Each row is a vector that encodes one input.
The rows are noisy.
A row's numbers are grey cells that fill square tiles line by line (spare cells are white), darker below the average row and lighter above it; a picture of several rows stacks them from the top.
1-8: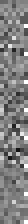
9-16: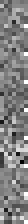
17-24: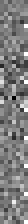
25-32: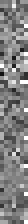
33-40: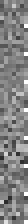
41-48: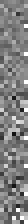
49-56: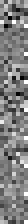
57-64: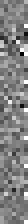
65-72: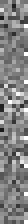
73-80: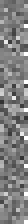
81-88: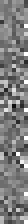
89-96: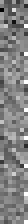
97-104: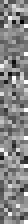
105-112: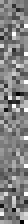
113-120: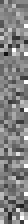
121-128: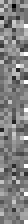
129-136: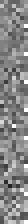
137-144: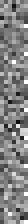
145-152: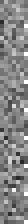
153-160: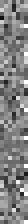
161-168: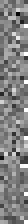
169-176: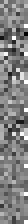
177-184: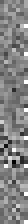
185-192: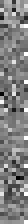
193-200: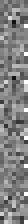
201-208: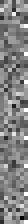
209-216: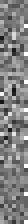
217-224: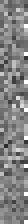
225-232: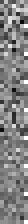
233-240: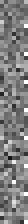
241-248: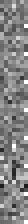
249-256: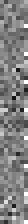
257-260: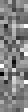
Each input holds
four true/false values, together with either one of 7 labels, or a node of an 11-node tree.
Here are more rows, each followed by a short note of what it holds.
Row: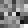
one of 7 labels and four true/false values
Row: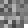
one of 7 labels and four true/false values
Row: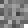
one of 7 labels and four true/false values
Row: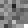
a node of an 11-node tree and four true/false values
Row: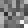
one of 7 labels and four true/false values
